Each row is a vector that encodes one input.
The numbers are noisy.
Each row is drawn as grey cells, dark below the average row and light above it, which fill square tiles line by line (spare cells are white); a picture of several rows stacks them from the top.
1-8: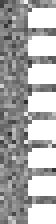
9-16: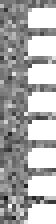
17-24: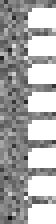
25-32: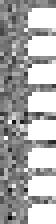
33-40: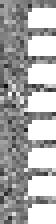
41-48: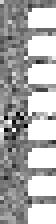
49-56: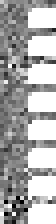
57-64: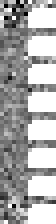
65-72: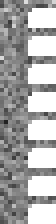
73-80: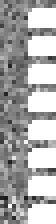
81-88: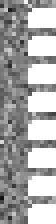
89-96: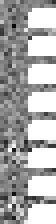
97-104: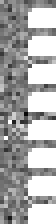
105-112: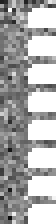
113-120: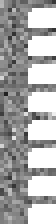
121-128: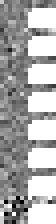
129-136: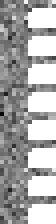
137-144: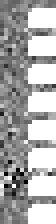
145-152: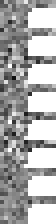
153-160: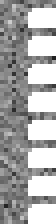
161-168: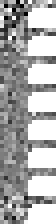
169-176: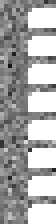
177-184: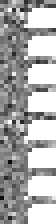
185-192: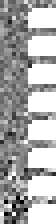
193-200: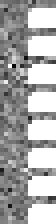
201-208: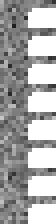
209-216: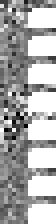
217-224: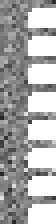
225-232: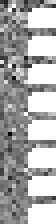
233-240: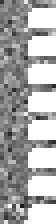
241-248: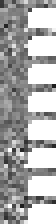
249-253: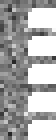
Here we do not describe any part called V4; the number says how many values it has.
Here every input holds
a list of up to three items, each a true/false value and a value of V4.
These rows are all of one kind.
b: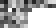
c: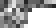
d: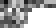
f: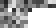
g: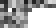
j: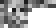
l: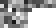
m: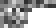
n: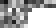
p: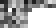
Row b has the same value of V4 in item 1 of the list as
d, g, n and p.
